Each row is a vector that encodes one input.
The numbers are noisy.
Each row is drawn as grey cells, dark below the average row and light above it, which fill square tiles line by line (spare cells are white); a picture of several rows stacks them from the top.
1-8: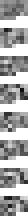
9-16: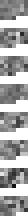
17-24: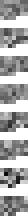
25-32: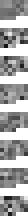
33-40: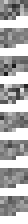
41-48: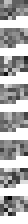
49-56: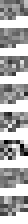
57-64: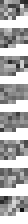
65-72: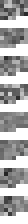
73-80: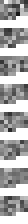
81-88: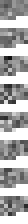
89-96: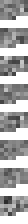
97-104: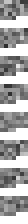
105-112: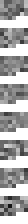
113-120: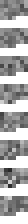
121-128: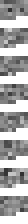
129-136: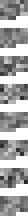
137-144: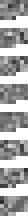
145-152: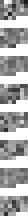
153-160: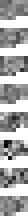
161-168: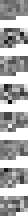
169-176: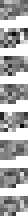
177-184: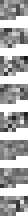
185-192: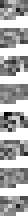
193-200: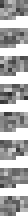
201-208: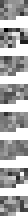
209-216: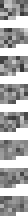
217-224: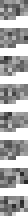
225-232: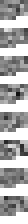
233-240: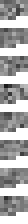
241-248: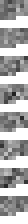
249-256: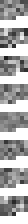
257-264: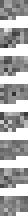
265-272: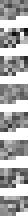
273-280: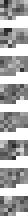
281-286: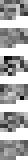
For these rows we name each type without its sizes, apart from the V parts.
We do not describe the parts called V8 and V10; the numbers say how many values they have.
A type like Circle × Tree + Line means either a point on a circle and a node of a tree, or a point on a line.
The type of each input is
(Bool × V8 + Unit) × List(Line) × V10.
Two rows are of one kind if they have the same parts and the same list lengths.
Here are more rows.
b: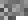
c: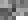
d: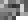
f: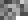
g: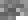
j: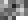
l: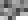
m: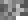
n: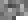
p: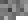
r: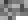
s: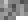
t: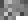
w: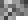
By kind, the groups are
b
c, n
d, j
f
g, p
l, m, r, s, t, w

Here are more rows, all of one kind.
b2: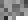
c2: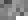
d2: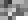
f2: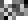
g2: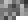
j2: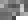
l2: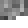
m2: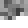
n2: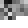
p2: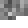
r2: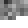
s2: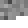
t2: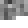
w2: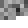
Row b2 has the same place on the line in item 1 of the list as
c2, l2, s2 and t2.
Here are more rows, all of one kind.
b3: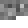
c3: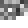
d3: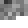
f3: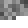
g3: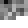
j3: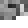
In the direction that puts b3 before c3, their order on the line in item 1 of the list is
b3, c3, d3, g3, j3, f3.
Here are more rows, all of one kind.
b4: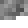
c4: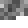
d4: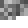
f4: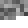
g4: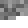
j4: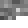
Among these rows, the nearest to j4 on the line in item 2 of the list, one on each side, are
b4 and f4.
